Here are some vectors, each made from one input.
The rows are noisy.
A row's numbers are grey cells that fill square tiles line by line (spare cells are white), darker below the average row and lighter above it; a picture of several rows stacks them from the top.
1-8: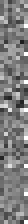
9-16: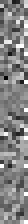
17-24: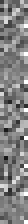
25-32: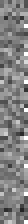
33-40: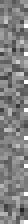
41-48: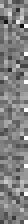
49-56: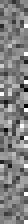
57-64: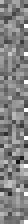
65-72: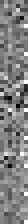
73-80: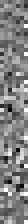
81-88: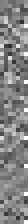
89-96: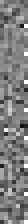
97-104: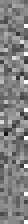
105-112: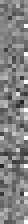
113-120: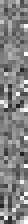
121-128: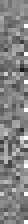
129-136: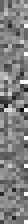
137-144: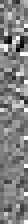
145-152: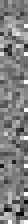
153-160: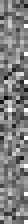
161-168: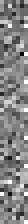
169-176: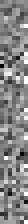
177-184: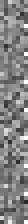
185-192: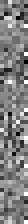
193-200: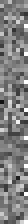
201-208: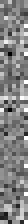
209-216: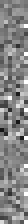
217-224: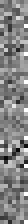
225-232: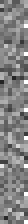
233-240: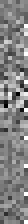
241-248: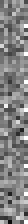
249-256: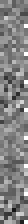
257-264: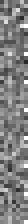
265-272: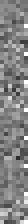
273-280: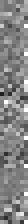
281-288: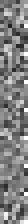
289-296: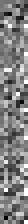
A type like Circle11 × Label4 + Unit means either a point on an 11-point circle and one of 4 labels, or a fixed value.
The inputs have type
(Bool × Bool × Bool + Unit) × Tree11 × (Tree11 + Unit).
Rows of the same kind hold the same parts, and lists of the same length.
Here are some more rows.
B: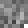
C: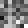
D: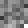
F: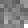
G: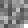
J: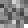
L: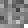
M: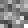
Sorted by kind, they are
B, M
C, F, J
D, G
L

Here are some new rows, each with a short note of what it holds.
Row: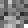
a node of each of two 11-node trees and three true/false values
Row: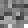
a node of an 11-node tree
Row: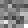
a node of each of two 11-node trees
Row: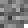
a node of each of two 11-node trees
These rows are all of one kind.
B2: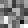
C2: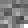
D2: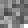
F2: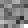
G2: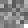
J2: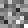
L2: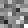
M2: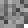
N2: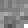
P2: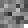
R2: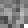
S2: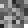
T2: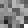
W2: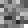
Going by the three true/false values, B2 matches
C2, G2, L2 and R2.
